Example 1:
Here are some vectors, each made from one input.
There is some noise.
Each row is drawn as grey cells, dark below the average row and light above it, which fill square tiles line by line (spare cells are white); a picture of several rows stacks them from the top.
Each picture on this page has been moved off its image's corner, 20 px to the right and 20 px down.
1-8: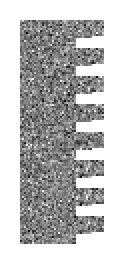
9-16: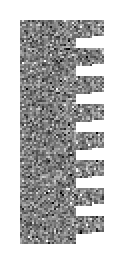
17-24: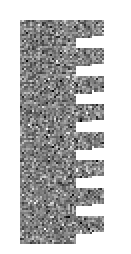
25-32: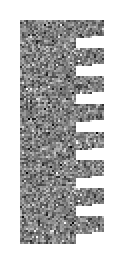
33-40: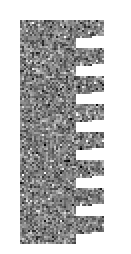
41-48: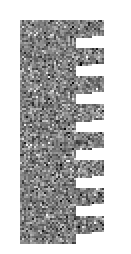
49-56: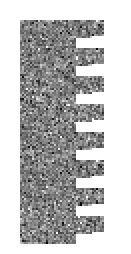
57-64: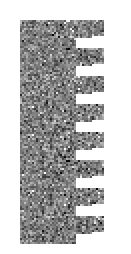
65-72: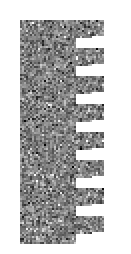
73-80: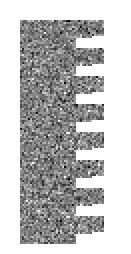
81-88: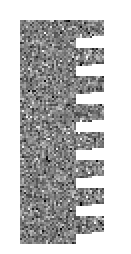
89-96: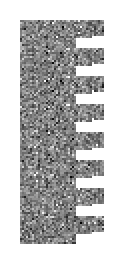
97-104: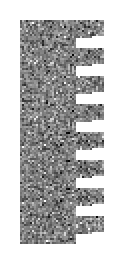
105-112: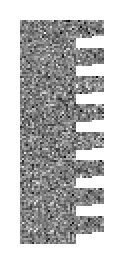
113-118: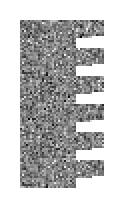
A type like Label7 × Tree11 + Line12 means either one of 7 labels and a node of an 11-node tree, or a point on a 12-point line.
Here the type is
Circle10 × Circle11.
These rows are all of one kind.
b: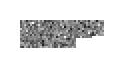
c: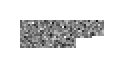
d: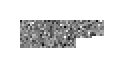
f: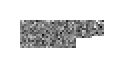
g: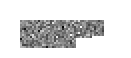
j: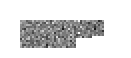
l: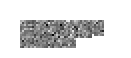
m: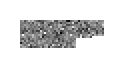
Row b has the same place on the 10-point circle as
j and l.
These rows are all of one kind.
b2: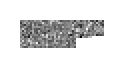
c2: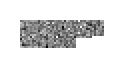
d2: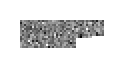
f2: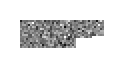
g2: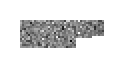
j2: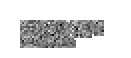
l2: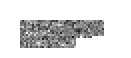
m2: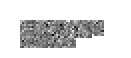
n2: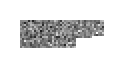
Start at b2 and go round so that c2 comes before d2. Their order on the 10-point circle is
b2, n2, f2, c2, l2, d2, j2, m2, g2.
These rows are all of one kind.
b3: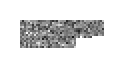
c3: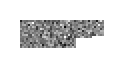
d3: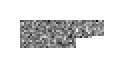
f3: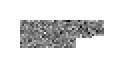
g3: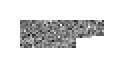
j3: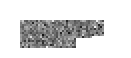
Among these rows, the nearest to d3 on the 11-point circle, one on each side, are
c3 and g3.
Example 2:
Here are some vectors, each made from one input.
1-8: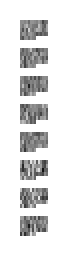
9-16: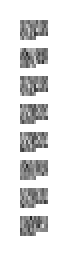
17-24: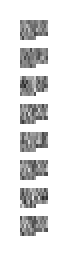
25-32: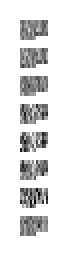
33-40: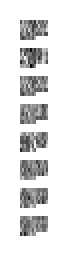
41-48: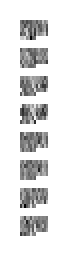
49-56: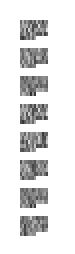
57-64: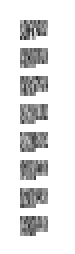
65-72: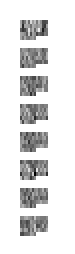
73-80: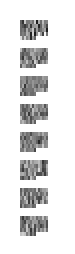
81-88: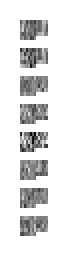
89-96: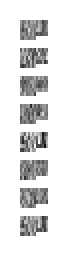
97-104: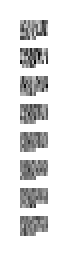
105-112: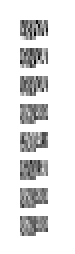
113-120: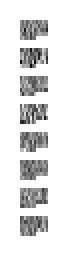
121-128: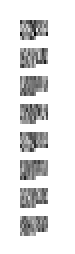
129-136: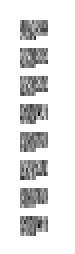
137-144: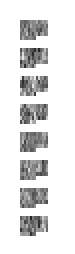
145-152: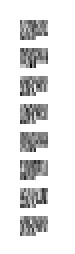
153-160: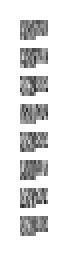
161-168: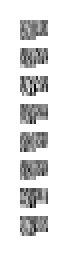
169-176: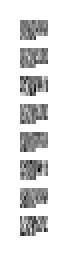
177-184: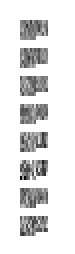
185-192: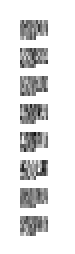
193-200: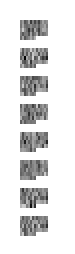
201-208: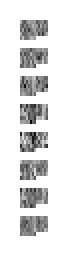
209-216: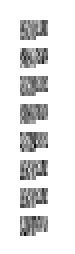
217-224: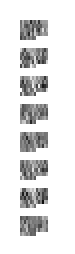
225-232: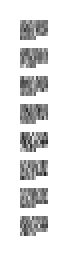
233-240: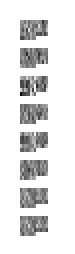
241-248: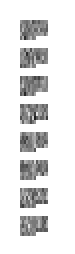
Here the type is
Circle11 + Circle20 + Unit.
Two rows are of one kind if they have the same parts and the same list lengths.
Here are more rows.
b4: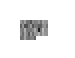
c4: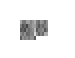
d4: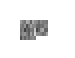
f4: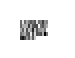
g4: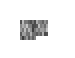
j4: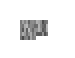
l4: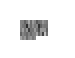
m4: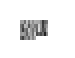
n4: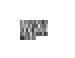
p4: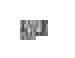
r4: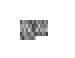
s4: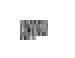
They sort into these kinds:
b4, c4, d4, l4, s4
f4, m4
g4, j4, n4, p4, r4

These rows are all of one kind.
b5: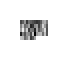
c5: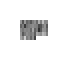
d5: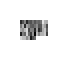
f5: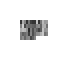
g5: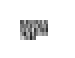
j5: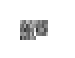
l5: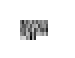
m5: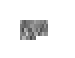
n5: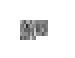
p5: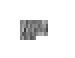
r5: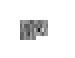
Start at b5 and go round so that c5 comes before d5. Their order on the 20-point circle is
b5, n5, j5, r5, c5, m5, d5, l5, f5, g5, p5.
